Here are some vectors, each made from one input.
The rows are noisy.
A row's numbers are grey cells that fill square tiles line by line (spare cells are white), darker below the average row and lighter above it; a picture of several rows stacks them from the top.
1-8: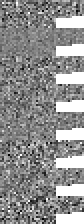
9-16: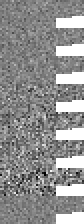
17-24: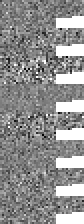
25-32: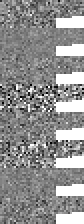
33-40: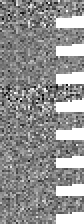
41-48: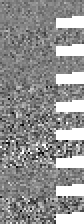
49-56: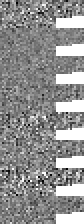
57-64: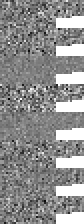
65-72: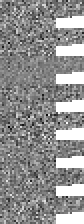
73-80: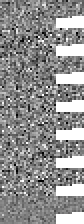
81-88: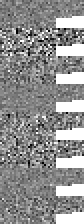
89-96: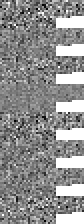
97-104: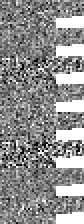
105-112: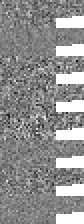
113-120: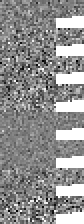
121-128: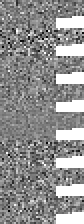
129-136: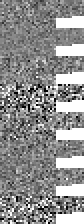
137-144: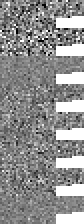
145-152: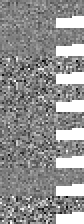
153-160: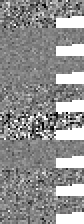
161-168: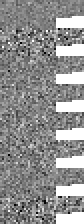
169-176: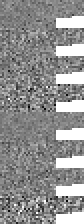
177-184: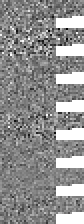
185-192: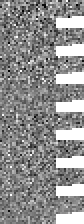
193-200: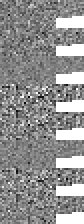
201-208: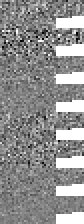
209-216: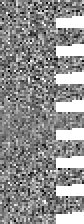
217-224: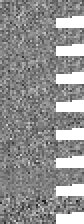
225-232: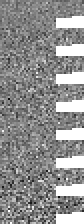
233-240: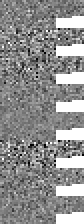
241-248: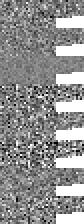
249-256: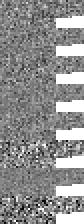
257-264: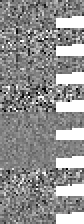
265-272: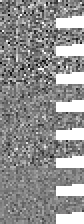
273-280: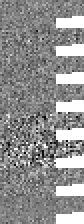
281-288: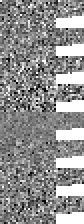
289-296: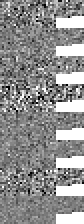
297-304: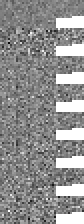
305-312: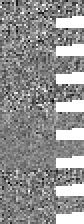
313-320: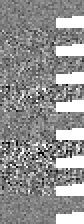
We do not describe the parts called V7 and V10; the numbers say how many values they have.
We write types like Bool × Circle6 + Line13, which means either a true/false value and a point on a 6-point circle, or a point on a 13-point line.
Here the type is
(Line9 + V10) × Line11 + V7.
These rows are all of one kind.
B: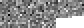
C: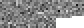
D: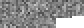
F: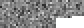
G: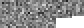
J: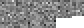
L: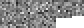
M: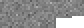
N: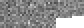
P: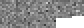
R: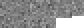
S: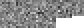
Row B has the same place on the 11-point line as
J and P.
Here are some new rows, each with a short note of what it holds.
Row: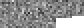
a point on a 9-point line and a point on an 11-point line
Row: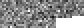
a value of V7
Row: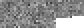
a point on an 11-point line and a value of V10
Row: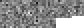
a value of V7
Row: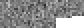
a point on an 11-point line and a value of V10
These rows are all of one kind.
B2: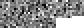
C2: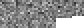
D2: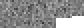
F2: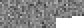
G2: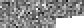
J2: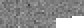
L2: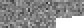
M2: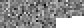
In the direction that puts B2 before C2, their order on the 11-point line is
L2, B2, J2, F2, D2, M2, G2, C2.
